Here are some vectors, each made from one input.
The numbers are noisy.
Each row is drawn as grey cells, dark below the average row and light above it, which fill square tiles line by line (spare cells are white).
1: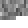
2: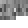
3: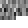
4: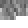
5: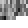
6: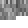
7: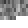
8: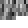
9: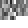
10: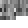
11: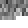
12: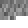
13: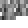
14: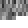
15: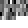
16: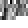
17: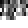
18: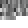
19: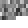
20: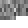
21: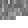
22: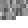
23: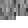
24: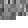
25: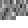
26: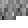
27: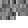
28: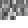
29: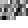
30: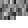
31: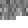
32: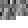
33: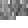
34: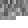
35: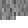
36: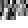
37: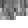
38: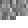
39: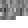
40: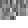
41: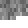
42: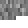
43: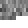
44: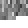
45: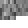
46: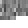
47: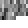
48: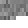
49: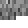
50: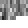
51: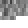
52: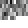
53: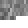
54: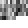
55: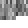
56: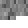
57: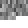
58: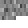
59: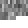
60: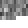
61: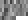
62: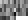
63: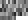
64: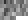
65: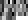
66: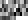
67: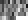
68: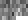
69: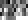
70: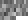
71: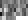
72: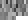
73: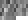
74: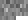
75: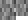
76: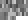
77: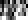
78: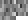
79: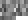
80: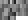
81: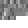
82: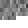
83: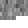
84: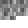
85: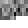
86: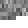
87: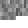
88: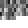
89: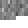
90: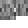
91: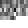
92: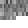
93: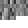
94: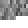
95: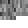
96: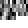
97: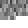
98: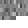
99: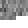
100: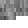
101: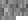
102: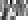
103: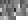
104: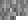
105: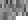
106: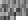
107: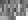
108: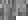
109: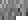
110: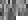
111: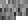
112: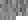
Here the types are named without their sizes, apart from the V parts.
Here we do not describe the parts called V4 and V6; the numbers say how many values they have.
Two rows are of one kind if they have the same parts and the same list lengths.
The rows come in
2 kinds.
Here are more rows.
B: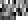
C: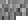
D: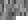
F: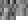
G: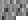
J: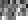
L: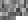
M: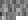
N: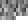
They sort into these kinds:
B, D, F, M, N
C, G, J, L

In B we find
a true/false value, a value of V4 and a value of V6.
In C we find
a point on a line, a true/false value and a value of V6.
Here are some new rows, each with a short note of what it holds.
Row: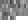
a true/false value, a value of V4 and a value of V6
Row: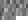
a true/false value, a value of V4 and a value of V6
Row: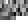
a true/false value, a value of V4 and a value of V6
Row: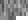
a point on a line, a true/false value and a value of V6
